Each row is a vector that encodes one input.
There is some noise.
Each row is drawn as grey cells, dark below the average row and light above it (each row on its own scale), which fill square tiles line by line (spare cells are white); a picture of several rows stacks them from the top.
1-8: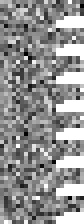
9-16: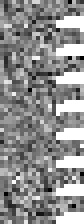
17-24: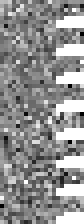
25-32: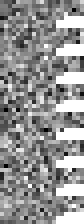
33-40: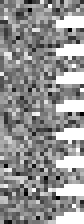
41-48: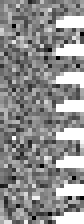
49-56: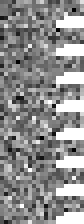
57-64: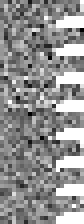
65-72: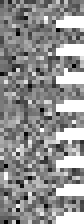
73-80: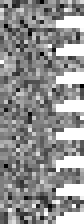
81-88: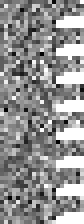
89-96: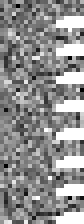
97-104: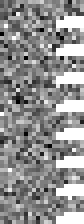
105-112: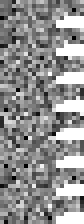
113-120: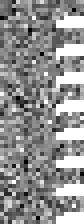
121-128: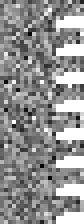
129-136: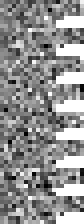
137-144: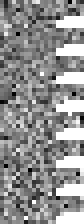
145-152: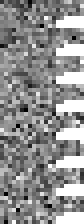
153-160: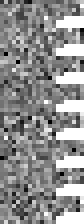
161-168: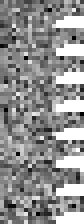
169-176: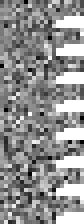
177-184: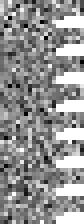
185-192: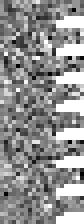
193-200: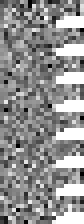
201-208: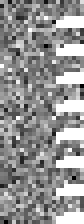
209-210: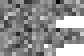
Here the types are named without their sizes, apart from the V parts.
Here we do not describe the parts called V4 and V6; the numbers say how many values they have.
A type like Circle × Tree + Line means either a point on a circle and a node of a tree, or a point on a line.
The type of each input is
Bool × Line × Line × Tree × V6 + V4.
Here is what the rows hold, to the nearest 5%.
About 80% of them hold a point on each of two lines, a node of a tree, a true/false value and a value of V6. The rest hold a value of V4.
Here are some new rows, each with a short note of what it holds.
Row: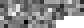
a point on each of two lines, a node of a tree, a true/false value and a value of V6
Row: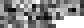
a value of V4
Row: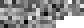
a point on each of two lines, a node of a tree, a true/false value and a value of V6
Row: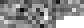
a point on each of two lines, a node of a tree, a true/false value and a value of V6
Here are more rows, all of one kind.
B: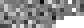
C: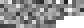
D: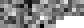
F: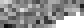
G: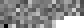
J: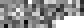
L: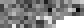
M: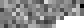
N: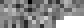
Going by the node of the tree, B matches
F and L.
